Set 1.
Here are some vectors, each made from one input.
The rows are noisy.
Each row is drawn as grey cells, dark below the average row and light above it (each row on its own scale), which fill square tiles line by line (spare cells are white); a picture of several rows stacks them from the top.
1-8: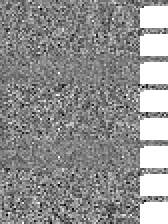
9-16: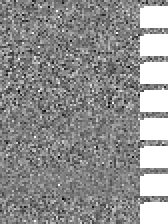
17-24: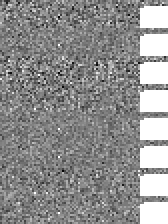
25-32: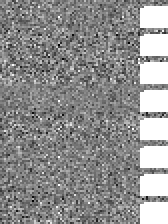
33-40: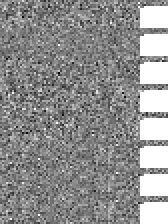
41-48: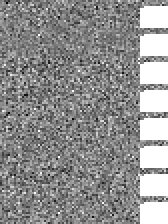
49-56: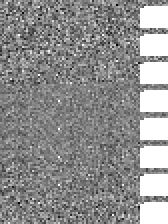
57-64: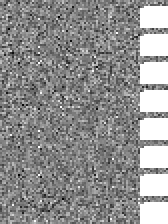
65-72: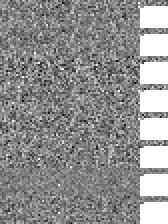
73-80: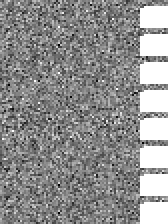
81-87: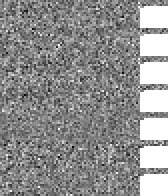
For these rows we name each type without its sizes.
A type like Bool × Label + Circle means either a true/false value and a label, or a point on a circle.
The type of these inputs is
Bool × Bool × Bool + Line.
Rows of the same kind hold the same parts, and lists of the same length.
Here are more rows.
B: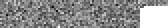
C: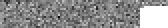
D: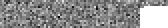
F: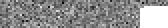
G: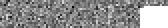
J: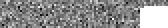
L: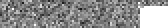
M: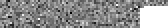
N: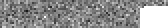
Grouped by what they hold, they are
B, F, J, L, N
C, D, G, M

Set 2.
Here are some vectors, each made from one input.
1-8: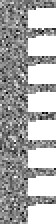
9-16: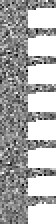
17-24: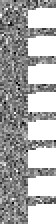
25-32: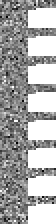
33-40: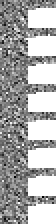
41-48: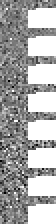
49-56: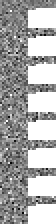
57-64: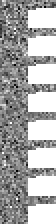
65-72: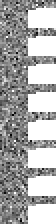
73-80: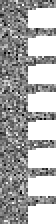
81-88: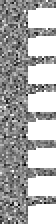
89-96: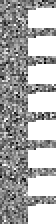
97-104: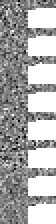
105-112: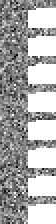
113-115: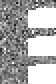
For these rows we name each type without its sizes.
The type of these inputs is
Line × Line + Tree + Unit.
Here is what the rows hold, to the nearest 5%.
About 5% of them hold a fixed value. About 70% of them hold a point on each of two lines. The rest hold a node of a tree.
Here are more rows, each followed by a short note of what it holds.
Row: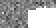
a point on each of two lines
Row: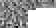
a point on each of two lines
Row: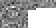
a point on each of two lines
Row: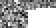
a node of a tree
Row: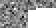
a point on each of two lines
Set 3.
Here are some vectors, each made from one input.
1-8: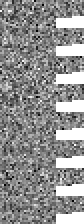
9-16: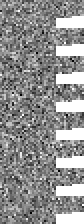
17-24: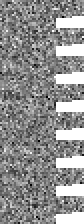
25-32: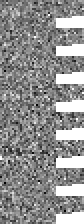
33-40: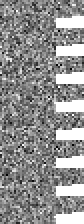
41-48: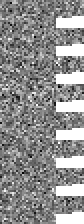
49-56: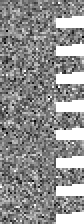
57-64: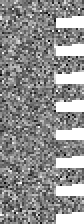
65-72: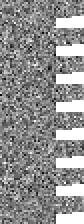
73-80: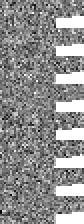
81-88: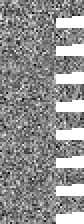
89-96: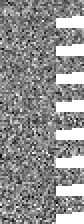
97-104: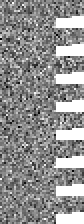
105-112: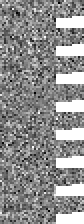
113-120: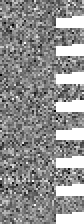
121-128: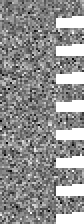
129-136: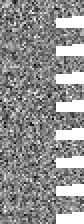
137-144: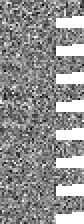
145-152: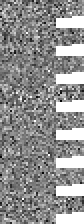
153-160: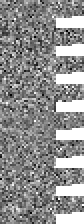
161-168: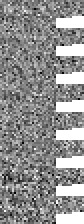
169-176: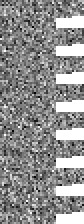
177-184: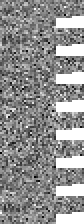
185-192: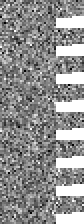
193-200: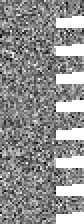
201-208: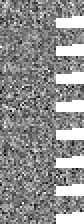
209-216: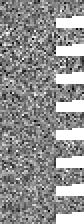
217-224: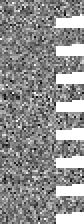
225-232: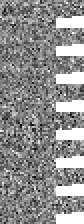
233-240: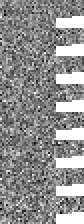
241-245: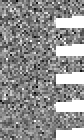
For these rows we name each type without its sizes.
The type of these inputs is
List(Line).
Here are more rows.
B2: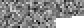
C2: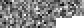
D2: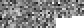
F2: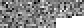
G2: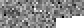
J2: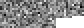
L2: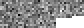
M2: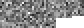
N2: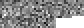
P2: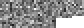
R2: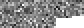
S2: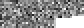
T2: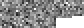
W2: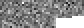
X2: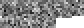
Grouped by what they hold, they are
B2, D2, J2, M2, N2, S2, W2
C2, G2, P2, R2, T2, X2
F2, L2

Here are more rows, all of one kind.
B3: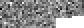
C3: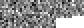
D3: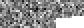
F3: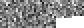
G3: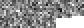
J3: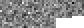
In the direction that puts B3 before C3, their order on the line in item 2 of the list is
F3, B3, D3, C3, J3, G3.
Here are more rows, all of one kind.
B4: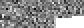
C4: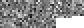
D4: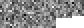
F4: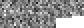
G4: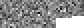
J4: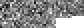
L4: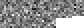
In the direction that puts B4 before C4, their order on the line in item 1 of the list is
B4, F4, C4, J4, D4, G4, L4.
